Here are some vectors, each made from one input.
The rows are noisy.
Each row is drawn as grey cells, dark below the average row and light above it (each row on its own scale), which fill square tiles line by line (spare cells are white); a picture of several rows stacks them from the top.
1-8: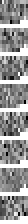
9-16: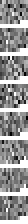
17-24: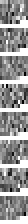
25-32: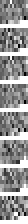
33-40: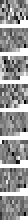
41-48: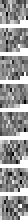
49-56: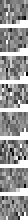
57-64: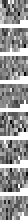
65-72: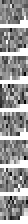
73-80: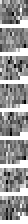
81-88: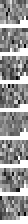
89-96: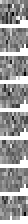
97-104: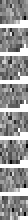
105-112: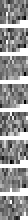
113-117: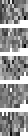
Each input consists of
three true/false values, together with either a point on a 9-point circle, or a fixed value.
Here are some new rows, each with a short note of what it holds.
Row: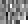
a point on a 9-point circle and three true/false values
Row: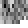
a point on a 9-point circle and three true/false values
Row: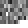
three true/false values
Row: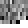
a point on a 9-point circle and three true/false values
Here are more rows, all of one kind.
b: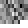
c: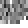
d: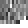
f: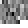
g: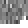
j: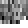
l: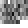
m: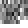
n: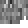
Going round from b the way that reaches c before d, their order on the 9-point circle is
b, c, g, n, d, f, j, m, l.
